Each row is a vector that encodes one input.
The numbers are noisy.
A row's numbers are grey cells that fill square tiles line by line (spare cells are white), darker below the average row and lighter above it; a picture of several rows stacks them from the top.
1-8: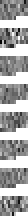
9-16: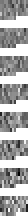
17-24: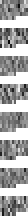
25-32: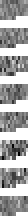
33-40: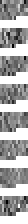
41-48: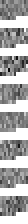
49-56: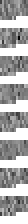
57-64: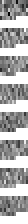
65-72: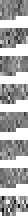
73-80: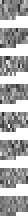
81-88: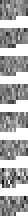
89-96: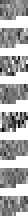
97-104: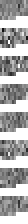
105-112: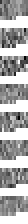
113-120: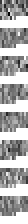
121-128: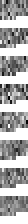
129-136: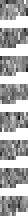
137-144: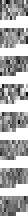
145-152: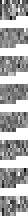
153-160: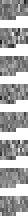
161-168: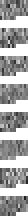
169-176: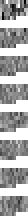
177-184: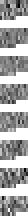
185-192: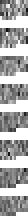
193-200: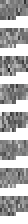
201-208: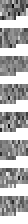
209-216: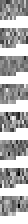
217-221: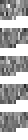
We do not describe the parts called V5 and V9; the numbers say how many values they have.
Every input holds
a value of V9, together with either a point on a 4-point line, a true/false value and a value of V5, or a point on an 8-point line.
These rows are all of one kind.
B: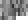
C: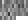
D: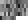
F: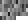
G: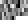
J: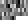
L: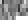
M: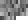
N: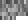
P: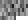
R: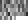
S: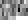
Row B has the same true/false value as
G and M.
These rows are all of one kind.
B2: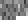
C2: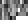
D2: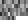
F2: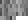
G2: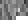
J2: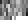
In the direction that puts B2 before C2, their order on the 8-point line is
B2, F2, J2, G2, D2, C2.
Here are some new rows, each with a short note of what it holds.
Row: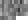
a point on a 4-point line, a true/false value, a value of V5 and a value of V9
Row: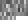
a point on a 4-point line, a true/false value, a value of V5 and a value of V9
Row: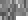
a point on an 8-point line and a value of V9
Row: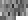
a point on a 4-point line, a true/false value, a value of V5 and a value of V9
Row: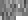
a point on an 8-point line and a value of V9
